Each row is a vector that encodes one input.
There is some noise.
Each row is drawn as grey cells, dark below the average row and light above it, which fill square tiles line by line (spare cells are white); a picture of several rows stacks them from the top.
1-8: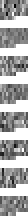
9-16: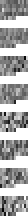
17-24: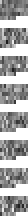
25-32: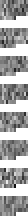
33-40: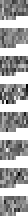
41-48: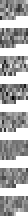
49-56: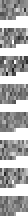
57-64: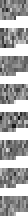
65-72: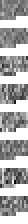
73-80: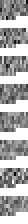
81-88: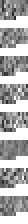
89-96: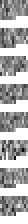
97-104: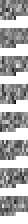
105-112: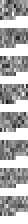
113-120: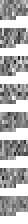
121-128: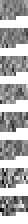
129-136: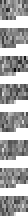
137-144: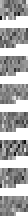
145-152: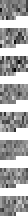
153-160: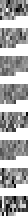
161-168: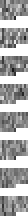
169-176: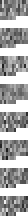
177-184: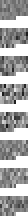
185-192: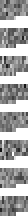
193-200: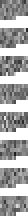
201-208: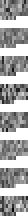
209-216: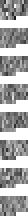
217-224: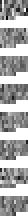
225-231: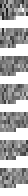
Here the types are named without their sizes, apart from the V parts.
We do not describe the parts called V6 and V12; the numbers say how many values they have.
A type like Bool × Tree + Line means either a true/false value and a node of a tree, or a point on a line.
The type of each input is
(Circle + Unit) × (Tree + V12) × V6.
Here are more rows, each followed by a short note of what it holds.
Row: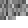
a value of V6 and a value of V12
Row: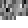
a point on a circle, a value of V6 and a value of V12
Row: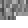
a point on a circle, a value of V6 and a value of V12
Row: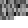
a value of V6 and a value of V12
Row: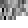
a point on a circle, a value of V6 and a value of V12
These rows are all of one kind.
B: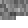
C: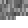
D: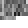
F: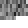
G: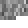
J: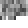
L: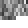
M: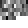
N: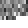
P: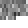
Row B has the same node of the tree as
C, D and L.
